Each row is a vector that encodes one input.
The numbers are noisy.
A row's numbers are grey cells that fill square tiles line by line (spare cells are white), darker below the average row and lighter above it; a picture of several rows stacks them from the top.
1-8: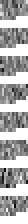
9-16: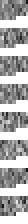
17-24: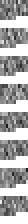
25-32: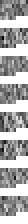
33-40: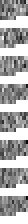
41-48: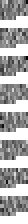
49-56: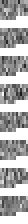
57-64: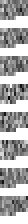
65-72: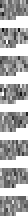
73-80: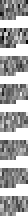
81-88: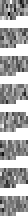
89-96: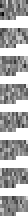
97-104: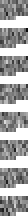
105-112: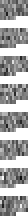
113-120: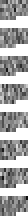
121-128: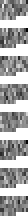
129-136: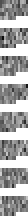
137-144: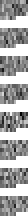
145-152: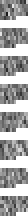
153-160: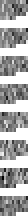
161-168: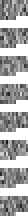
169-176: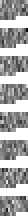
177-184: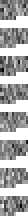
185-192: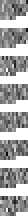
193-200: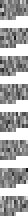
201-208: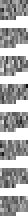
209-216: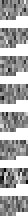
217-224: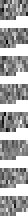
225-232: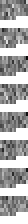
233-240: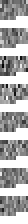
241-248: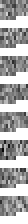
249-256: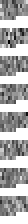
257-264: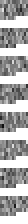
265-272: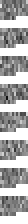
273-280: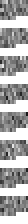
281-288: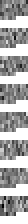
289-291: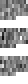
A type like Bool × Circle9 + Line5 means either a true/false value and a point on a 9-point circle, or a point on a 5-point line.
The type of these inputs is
List2(Line16).
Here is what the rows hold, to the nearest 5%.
All of them are lists of up to two points on a 16-point line: a few are empty, 45% hold one and 55% two.
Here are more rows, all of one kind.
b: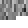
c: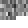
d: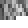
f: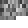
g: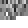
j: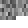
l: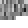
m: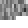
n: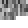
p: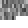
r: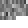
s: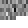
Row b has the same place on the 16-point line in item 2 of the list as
g and s.
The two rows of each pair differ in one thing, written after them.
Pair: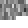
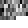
the place on the 16-point line in item 1 of the list
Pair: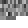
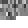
the place on the 16-point line in item 1 of the list
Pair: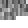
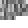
the place on the 16-point line in item 2 of the list
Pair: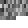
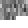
the place on the 16-point line in item 1 of the list
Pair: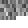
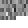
the place on the 16-point line in item 2 of the list
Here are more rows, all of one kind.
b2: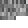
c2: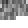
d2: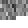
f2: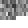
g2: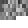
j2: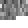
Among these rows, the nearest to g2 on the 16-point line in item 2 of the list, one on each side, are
b2 and d2.
